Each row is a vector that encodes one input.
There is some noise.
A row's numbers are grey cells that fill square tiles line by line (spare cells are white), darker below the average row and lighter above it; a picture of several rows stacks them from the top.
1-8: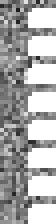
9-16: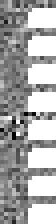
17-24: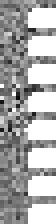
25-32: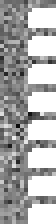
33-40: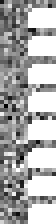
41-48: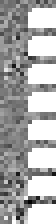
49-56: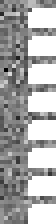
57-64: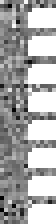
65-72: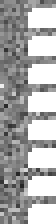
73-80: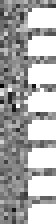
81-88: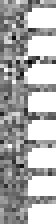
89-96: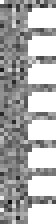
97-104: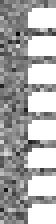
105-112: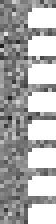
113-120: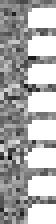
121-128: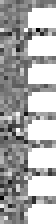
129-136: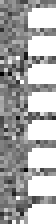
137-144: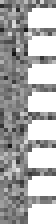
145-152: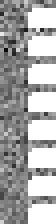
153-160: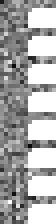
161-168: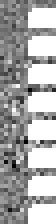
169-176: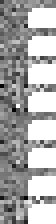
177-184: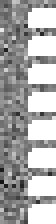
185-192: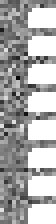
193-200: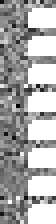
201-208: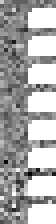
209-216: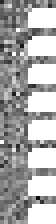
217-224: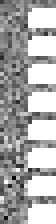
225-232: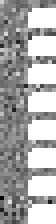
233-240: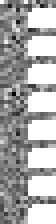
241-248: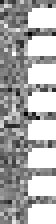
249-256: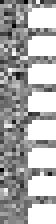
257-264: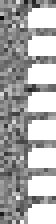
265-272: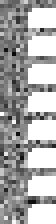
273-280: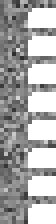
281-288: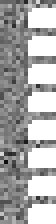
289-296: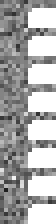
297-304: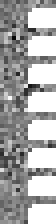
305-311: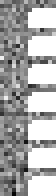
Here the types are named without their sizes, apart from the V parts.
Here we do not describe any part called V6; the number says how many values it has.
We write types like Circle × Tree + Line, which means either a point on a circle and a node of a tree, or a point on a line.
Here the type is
Label + Line × V6.
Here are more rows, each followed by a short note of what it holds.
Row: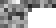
a label
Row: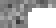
a point on a line and a value of V6
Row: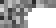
a label
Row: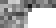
a label
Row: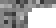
a point on a line and a value of V6
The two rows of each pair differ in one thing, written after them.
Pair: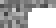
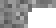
the place on the line
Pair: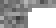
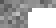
the value of V6
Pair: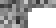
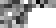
the value of V6
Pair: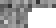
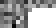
the place on the line
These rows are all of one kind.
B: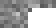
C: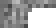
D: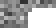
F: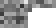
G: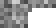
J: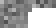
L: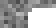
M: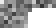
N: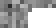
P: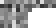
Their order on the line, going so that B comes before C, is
P, B, L, M, D, N, J, F, C, G.
